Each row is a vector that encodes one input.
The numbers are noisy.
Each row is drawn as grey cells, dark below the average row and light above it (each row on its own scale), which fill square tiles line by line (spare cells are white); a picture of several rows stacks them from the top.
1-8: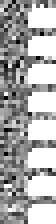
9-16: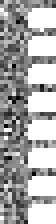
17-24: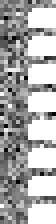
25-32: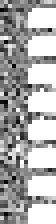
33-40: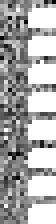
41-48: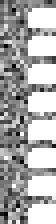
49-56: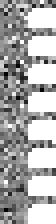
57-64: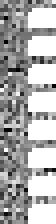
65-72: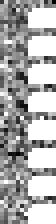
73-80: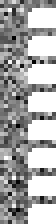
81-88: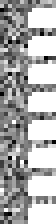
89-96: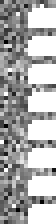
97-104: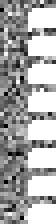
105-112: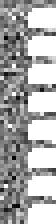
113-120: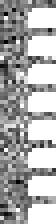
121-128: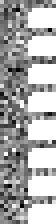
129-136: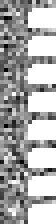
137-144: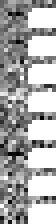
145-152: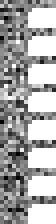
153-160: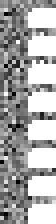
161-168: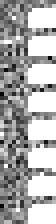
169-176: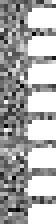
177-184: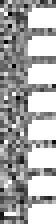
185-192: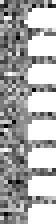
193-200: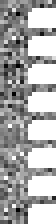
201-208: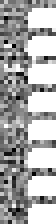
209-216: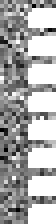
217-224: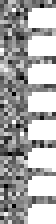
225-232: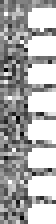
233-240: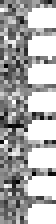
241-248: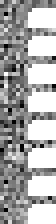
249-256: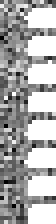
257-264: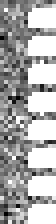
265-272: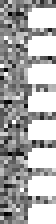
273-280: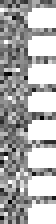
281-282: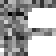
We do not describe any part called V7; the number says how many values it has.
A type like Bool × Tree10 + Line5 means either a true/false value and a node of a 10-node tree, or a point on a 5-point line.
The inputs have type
List3(Bool × V7).
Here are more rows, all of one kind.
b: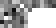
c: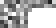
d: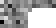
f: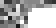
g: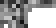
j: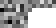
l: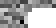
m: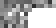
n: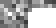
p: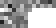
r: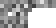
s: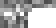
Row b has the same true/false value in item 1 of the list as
d, g, l and p.
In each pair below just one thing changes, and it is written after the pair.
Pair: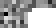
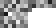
the true/false value in item 1 of the list
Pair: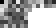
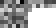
the value of V7 in item 1 of the list
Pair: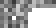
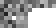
the value of V7 in item 1 of the list
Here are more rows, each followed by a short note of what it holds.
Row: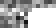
a list of three items
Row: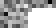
a list of three items
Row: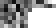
a list of two items
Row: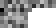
a list of three items
